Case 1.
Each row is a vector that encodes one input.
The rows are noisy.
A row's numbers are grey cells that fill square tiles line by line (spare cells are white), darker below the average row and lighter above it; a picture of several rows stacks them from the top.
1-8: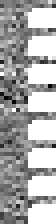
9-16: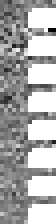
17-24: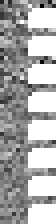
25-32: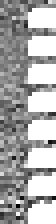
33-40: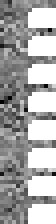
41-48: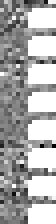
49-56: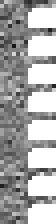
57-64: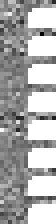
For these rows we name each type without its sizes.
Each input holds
a list of points on a line.
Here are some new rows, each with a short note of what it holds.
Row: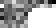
a list of one item
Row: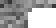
a list of one item
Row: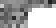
a list of two items
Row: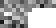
the empty list
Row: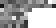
a list of one item
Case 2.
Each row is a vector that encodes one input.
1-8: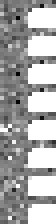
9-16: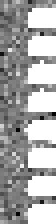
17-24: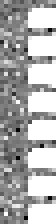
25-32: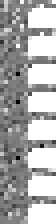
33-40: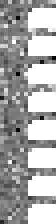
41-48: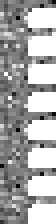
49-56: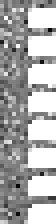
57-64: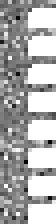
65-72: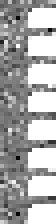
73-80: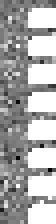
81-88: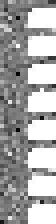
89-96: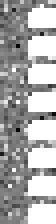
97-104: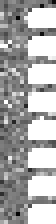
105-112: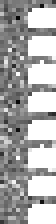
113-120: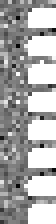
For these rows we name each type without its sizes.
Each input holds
a point on a line, together with either a fixed value, or three true/false values.
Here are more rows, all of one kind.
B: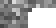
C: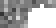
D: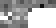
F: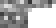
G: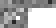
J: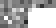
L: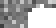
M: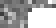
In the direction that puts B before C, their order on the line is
D, B, F, J, G, C, L, M.
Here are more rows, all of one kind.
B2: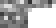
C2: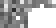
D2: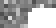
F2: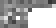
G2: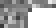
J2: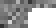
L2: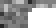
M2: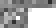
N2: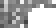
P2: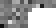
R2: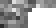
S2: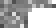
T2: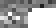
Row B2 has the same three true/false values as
C2 and F2.
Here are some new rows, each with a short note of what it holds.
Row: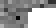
a point on a line
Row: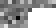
a point on a line
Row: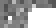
a point on a line and three true/false values
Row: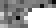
a point on a line
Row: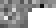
a point on a line and three true/false values
